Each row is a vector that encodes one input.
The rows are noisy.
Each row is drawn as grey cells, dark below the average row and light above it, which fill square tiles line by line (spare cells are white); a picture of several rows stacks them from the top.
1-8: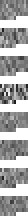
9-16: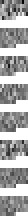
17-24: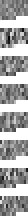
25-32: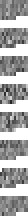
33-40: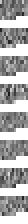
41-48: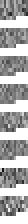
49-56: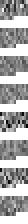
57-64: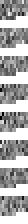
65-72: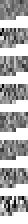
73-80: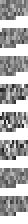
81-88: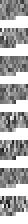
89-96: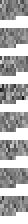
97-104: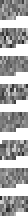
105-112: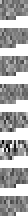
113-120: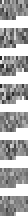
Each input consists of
either a point on a 9-point circle, or a list of up to two points on a 4-point line.
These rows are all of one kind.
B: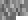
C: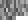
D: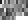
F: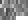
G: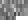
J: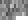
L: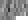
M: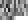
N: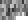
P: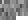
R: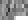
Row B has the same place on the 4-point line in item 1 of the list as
C, J and P.
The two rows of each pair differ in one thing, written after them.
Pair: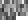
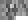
the place on the 4-point line in item 1 of the list
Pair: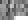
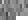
the place on the 4-point line in item 2 of the list
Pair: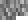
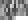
the place on the 4-point line in item 2 of the list
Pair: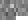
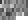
the place on the 4-point line in item 2 of the list
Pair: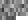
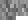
the place on the 4-point line in item 2 of the list
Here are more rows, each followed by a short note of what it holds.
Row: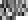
a list of one item
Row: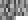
a list of two items
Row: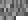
a point on a 9-point circle
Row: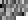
a point on a 9-point circle
